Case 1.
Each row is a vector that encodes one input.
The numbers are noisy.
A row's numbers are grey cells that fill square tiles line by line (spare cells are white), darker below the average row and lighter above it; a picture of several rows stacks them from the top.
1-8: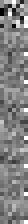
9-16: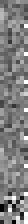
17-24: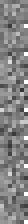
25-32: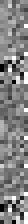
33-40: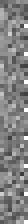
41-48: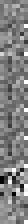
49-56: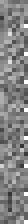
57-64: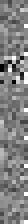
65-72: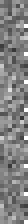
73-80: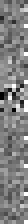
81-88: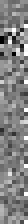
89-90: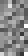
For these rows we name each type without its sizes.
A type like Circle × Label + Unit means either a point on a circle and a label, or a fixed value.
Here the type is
List(Line).
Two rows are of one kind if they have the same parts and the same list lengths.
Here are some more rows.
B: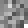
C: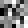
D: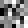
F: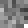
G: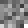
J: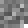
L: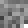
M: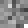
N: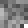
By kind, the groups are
B, F, G, M, N
C, D
J, L

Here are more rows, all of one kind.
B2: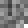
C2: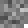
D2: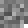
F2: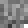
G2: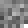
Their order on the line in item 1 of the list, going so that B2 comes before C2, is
B2, D2, G2, F2, C2.
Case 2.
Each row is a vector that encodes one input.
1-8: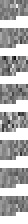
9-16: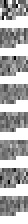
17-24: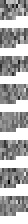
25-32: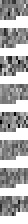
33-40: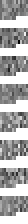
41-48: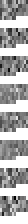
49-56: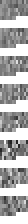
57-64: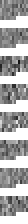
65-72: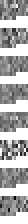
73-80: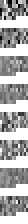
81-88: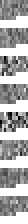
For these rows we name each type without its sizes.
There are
2 kinds of row.
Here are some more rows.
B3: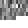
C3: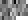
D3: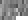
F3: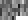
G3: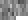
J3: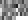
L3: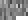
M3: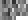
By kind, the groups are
B3, D3, G3, J3, L3
C3, F3, M3

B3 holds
three true/false values.
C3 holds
a point on a line.
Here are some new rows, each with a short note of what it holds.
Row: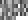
three true/false values
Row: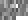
three true/false values
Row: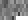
a point on a line
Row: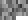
three true/false values
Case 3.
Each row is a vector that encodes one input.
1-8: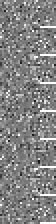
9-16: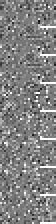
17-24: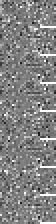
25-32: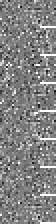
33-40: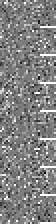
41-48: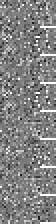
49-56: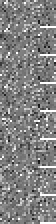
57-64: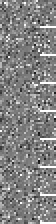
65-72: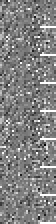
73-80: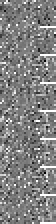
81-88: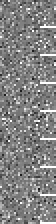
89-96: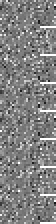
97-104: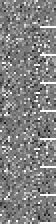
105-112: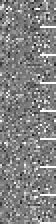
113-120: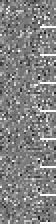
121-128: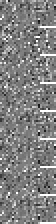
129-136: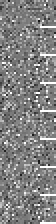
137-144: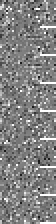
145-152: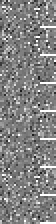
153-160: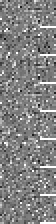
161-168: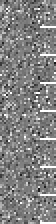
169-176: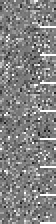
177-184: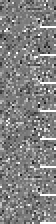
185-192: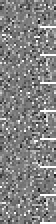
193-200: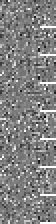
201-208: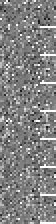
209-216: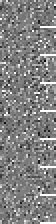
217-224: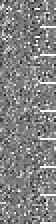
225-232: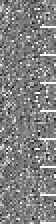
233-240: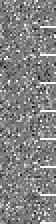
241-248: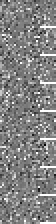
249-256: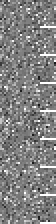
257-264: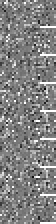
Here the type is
Circle10 + Circle13.
